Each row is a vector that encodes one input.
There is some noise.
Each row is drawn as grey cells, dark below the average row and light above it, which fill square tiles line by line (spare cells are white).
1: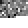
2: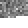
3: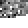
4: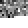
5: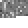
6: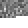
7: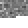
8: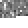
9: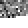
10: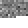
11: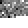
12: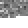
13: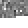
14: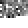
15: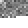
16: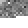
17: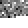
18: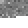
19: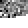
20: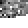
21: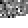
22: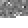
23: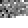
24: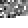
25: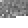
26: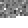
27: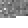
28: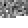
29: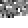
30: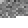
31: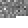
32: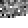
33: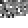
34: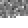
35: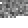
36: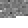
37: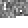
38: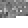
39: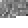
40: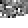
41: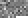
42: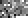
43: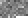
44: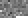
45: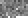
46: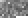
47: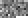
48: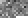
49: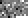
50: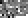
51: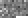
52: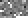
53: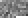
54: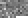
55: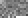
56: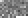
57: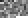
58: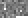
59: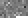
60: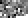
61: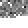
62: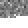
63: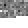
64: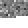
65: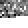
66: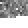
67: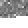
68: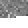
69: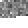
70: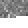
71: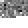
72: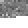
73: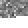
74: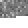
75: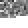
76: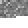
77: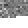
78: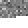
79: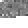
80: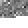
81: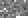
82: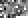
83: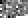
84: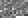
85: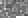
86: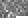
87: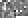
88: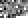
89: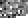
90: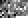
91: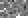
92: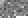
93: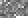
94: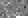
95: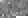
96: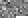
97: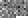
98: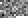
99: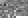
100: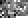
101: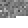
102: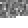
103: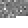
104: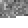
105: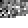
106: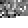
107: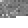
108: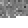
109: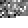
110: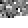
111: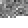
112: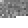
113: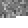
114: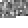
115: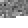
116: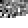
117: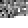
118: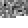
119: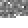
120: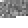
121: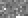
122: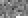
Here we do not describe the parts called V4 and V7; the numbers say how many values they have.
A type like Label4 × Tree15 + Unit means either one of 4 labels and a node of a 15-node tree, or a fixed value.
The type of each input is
Line8 × (Line8 + V4) + V7.
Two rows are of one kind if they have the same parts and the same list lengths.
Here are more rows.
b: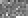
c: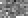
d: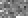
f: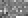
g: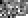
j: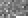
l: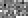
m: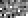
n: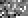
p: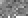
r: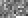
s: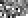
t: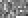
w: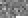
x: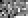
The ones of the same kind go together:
b, j, p, r, t
c, d, f, l, w
g, m, n, s, x

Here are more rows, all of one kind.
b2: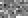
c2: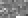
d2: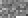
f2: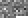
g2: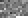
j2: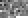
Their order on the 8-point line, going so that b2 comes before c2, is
b2, j2, g2, d2, c2, f2.
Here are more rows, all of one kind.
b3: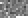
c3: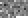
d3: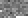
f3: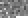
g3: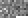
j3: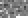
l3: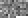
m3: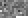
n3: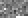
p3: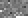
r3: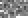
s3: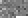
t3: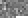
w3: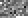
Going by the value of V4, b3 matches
f3, g3 and l3.
